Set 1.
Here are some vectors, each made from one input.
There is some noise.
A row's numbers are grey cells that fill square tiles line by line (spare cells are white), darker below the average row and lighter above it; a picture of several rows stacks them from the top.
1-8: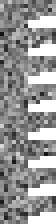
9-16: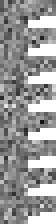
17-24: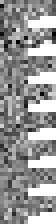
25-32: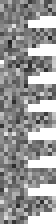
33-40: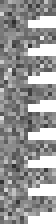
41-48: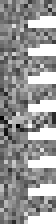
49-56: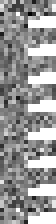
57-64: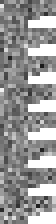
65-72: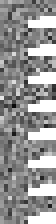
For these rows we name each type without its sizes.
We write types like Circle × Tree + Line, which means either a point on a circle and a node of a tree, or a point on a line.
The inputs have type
Bool × Bool × Bool × Bool + Line.
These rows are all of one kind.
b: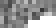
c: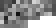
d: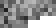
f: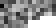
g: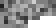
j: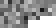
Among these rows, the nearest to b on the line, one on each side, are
c and f.
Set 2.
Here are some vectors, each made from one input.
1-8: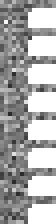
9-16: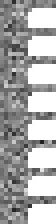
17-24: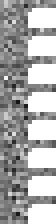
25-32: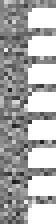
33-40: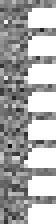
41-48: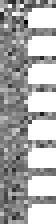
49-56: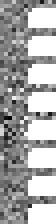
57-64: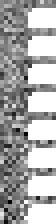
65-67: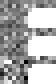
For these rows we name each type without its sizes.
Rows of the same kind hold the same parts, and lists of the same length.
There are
2 kinds of row.
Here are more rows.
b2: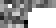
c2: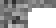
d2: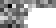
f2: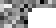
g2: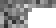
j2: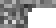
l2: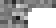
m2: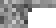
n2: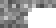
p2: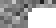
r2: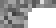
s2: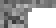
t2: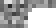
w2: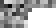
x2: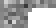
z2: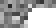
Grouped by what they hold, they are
b2, c2, d2, g2, l2, n2, s2
f2, j2, m2, p2, r2, t2, w2, x2, z2

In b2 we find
a point on a line.
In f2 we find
a node of a tree.
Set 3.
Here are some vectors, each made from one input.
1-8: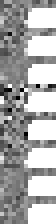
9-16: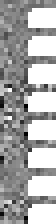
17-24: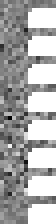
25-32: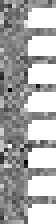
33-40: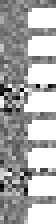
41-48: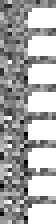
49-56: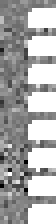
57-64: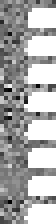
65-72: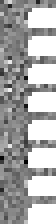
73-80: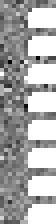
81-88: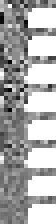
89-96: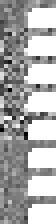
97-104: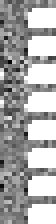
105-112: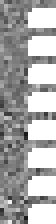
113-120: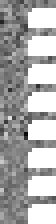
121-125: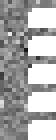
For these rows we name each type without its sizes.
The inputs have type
Line × Tree.
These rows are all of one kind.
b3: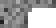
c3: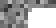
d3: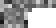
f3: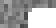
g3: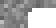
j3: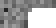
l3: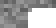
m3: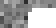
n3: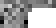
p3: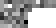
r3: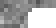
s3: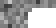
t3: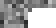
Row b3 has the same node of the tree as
c3, j3, l3 and n3.
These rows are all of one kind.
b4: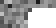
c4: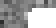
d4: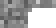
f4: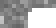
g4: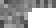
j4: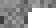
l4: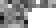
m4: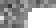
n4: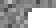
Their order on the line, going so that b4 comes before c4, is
b4, j4, n4, f4, d4, m4, g4, c4, l4.
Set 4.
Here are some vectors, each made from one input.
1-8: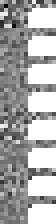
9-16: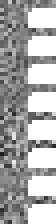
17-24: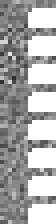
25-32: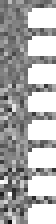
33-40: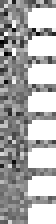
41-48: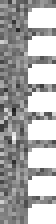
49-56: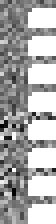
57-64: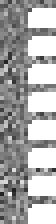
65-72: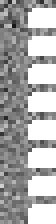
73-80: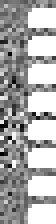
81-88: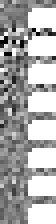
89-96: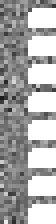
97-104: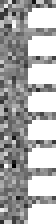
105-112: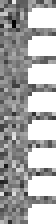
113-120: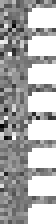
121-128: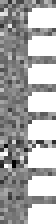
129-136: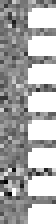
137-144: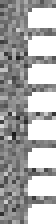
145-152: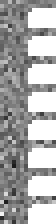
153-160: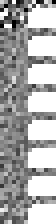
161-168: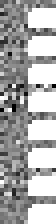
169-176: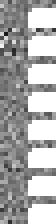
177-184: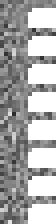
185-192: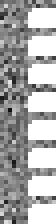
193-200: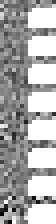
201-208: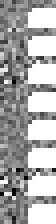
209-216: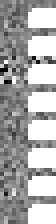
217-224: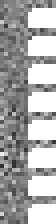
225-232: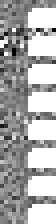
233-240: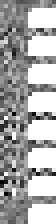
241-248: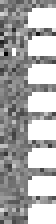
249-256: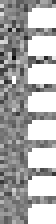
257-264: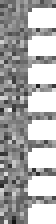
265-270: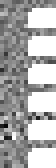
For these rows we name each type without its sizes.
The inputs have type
Bool × Bool × Bool × (Tree + Unit).
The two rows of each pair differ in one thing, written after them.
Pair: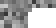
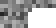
one of the three true/false values
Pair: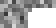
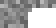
one of the three true/false values
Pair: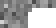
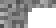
one of the three true/false values
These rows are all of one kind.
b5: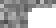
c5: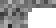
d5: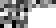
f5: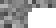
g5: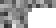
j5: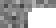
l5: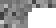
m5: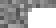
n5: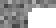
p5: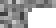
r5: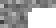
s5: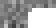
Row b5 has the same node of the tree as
f5 and g5.
